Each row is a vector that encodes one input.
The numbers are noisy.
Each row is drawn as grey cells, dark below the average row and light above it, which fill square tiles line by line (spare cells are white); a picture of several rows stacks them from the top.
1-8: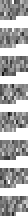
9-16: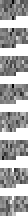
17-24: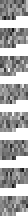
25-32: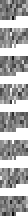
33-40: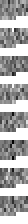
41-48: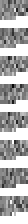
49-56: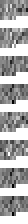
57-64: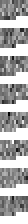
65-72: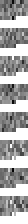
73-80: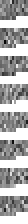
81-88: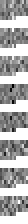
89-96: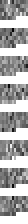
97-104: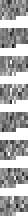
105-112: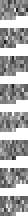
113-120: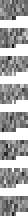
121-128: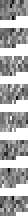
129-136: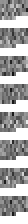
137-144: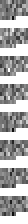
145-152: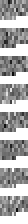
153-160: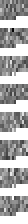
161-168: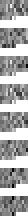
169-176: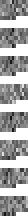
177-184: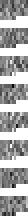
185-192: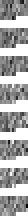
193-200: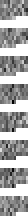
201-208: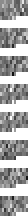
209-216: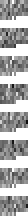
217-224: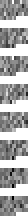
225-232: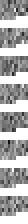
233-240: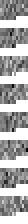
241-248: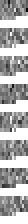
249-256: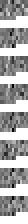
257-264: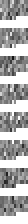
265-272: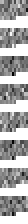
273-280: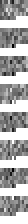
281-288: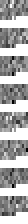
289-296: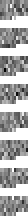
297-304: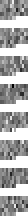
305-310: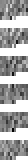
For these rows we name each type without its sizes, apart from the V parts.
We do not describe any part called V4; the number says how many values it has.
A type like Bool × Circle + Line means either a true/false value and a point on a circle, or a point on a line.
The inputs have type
(Bool × Circle + V4) × (Label + Line).
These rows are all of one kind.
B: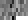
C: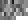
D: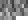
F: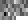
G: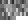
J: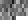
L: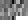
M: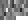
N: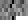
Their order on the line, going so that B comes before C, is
F, M, B, D, J, N, C, L, G.
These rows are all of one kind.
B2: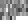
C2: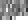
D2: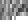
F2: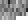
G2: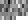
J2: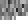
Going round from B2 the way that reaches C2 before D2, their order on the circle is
B2, J2, G2, F2, C2, D2.
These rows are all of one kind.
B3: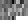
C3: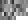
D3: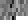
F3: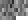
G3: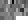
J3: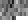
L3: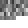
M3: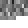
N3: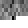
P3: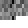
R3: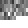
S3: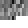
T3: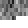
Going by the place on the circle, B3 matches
P3 and S3.
